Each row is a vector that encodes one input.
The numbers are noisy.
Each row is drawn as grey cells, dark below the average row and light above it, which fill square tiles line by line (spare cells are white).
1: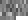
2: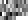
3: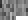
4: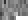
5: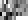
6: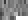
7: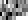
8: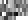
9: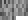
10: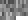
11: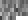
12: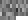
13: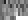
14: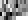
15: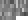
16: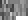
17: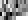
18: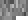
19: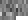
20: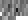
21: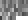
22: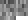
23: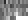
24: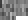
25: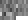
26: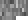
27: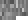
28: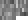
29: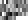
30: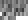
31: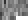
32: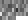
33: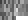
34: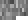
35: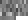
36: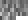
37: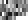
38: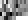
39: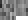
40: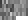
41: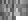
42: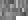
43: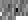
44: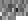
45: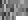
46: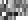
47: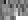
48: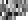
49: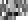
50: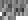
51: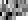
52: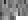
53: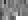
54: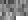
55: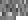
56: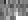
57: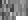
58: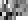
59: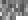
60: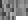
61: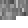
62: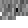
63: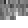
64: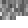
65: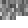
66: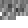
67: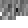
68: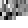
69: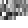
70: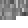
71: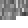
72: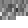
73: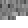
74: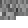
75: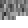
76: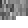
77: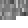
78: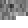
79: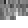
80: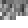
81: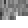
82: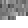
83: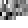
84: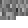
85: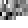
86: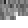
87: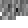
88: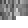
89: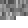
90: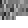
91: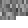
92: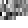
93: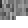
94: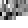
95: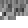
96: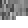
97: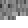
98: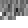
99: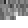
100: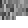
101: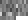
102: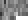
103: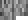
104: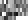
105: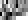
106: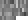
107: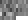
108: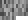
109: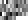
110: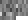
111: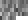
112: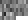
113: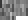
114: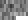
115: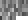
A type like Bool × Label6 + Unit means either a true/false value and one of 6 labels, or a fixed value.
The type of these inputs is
(Bool × Bool × Bool × Bool + Line6) × Line6.
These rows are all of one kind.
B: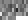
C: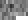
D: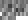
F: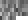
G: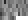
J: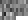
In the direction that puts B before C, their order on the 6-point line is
B, C, F, D, G, J.
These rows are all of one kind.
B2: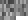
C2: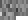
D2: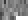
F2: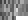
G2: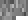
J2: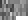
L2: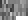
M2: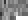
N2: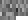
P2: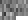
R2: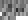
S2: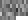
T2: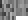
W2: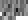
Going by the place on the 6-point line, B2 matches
P2, R2 and T2.
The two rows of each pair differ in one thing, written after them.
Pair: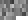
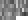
the place on the 6-point line
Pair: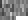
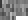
the place on the 6-point line
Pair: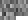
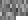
the place on the 6-point line
